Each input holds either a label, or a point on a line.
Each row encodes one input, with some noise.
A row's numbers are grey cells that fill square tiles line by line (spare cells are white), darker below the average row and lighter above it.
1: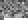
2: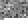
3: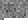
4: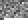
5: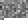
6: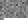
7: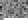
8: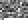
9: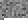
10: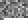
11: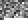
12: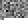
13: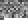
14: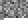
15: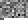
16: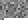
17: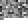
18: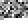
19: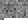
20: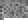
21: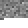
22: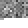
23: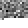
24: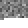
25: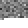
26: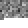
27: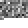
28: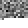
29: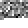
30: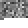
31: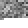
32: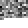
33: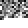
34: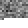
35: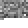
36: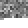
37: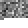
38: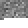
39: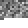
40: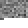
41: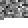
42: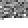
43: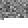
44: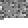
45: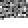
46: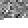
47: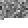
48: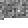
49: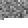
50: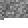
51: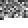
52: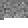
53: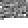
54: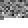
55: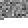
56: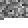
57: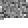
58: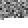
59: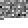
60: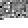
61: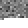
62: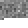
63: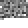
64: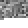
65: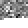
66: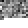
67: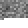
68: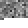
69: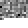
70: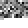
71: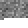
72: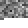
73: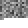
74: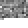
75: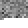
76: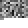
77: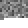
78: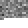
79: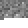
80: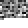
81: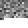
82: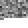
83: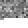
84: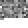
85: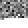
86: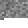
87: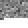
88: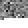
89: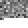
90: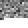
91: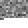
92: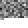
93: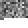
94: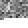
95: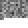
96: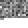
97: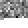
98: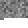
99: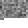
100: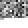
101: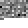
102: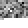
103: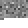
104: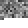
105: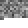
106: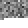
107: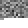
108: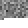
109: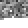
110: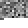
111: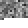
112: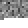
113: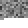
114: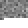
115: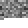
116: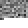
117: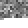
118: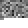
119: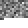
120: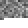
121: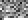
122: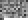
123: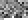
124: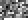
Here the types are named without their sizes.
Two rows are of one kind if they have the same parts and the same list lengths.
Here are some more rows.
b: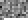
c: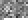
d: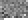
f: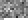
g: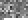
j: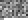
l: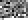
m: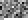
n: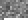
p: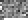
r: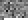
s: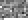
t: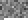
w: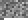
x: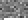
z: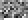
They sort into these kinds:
b, m, n, r, t, w, x
c, d, f, g, j, l, p, s, z

